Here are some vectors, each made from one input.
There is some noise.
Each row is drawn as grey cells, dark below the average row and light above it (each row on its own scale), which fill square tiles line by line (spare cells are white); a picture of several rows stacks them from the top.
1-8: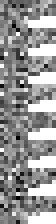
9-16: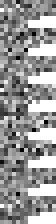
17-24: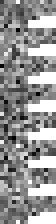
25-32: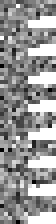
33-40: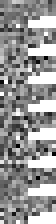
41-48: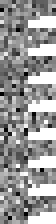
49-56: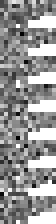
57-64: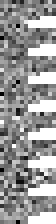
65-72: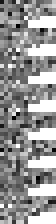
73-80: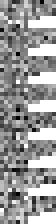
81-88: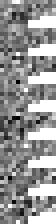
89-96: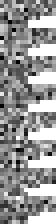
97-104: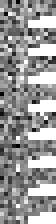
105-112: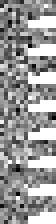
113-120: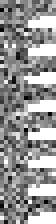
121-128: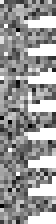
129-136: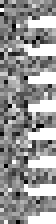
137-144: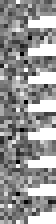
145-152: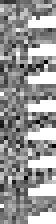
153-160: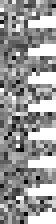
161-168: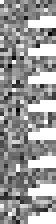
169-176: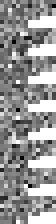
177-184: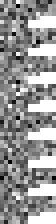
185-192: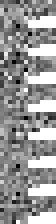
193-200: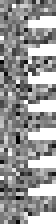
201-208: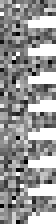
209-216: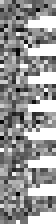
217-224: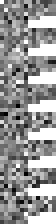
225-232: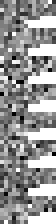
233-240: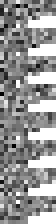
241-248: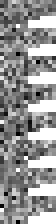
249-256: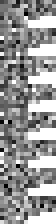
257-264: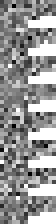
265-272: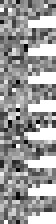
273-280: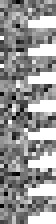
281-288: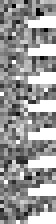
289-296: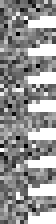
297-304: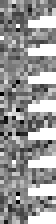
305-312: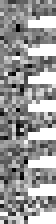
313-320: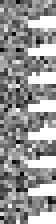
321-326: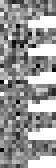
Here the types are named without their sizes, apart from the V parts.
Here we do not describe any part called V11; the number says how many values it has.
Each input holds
either a point on a line, or a true/false value and a value of V11.
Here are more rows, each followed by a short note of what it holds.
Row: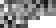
a true/false value and a value of V11
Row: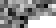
a true/false value and a value of V11
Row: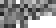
a point on a line
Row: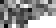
a point on a line
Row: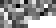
a point on a line
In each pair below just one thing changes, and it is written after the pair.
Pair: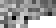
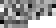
the value of V11
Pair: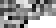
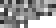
the value of V11
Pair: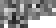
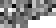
the value of V11
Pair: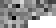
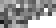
the value of V11
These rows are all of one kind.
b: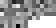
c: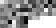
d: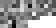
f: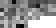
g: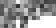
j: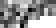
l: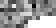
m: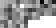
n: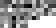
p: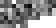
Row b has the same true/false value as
c, f, n and p.
